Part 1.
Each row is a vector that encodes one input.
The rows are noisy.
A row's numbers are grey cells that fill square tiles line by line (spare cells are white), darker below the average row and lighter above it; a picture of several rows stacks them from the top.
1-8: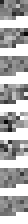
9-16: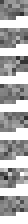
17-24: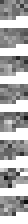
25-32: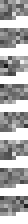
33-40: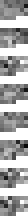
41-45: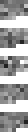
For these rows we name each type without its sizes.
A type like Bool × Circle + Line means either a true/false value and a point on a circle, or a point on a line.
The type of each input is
Tree + Unit.
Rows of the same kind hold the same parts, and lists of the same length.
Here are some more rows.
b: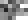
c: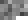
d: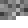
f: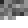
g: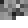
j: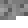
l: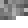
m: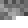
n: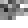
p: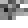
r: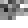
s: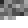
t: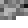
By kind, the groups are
b, n, p, r
c, d, f, g, j, l, m, s, t

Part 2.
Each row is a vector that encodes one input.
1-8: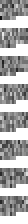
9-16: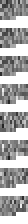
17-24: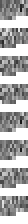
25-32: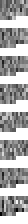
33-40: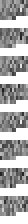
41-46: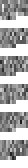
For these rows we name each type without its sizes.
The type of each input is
Bool × Bool × Bool.
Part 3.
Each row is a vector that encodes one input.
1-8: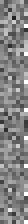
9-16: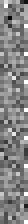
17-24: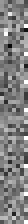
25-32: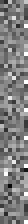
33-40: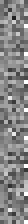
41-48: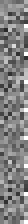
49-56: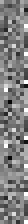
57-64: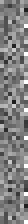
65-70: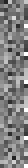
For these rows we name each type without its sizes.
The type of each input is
Tree.
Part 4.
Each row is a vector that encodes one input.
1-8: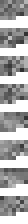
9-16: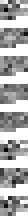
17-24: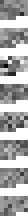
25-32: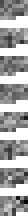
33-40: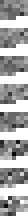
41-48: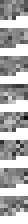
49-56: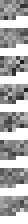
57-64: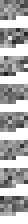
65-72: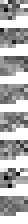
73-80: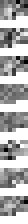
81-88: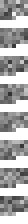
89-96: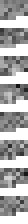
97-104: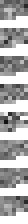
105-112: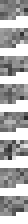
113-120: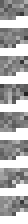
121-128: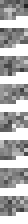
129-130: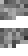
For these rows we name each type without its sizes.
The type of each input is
Tree + Unit.
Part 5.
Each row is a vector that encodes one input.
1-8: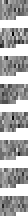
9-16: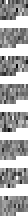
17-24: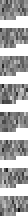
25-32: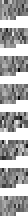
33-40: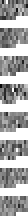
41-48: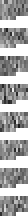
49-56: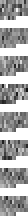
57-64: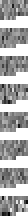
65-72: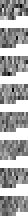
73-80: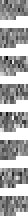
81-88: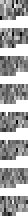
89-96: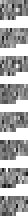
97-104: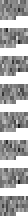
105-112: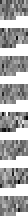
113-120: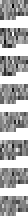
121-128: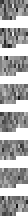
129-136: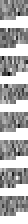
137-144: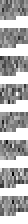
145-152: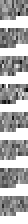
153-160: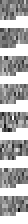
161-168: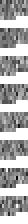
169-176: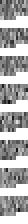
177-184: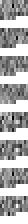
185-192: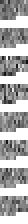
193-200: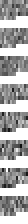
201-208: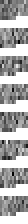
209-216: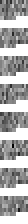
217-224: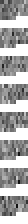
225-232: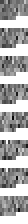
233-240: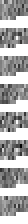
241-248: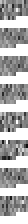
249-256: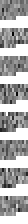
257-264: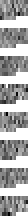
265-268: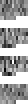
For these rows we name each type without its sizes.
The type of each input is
Line.
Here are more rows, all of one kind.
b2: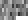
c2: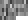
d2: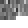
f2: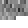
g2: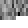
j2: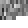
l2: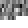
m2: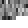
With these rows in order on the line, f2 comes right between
g2 and j2.
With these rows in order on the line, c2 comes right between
d2 and j2.
